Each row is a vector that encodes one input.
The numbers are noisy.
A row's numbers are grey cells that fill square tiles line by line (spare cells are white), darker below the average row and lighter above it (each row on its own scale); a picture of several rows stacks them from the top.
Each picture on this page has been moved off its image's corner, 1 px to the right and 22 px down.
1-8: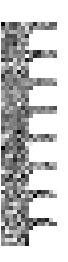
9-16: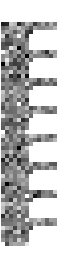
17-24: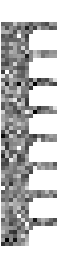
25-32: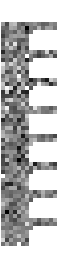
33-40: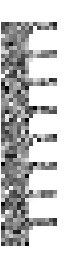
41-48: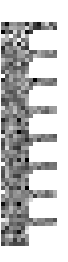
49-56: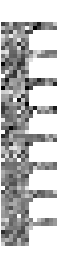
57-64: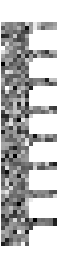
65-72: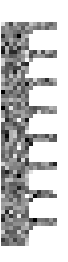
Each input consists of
a point on a 6-point line, together with either a fixed value, or three true/false values.
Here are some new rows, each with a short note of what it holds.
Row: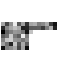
a point on a 6-point line and three true/false values
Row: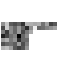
a point on a 6-point line and three true/false values
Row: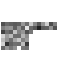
a point on a 6-point line
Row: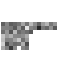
a point on a 6-point line
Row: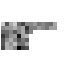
a point on a 6-point line and three true/false values
